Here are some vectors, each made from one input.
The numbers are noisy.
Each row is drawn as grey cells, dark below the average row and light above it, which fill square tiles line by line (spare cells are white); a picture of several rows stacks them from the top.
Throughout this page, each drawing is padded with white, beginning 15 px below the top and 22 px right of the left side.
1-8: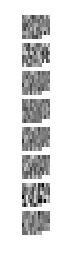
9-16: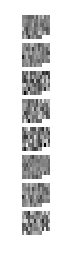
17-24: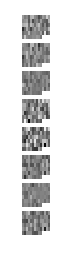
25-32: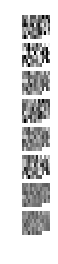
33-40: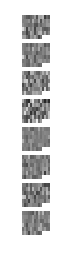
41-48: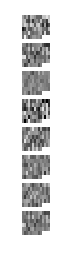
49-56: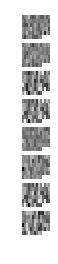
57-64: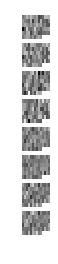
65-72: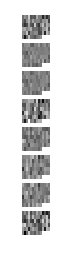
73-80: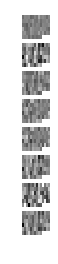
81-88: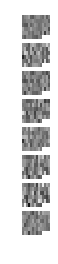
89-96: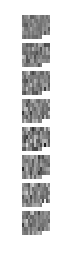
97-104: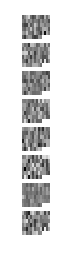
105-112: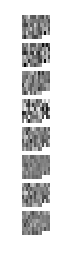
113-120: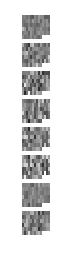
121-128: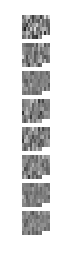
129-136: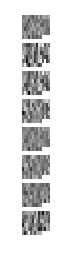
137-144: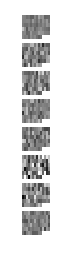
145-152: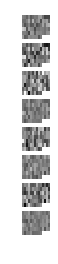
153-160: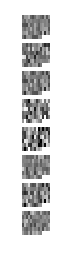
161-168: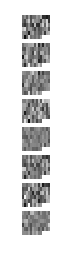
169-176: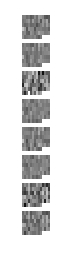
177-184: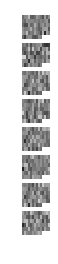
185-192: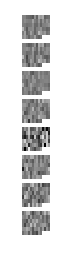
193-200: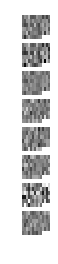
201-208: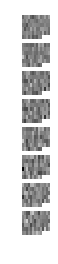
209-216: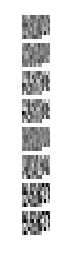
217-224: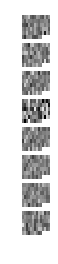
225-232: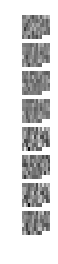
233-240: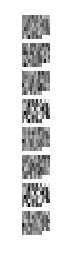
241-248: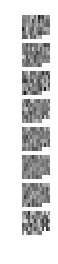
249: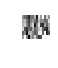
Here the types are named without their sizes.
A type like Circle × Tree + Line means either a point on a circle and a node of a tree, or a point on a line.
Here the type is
Circle × Circle × Circle × (Circle + Unit) + Line × Line.
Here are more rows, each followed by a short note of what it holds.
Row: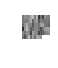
a point on each of two lines
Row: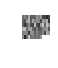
a point on each of three circles
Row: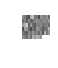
a point on each of two lines
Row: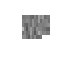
a point on each of three circles
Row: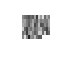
a point on each of four circles
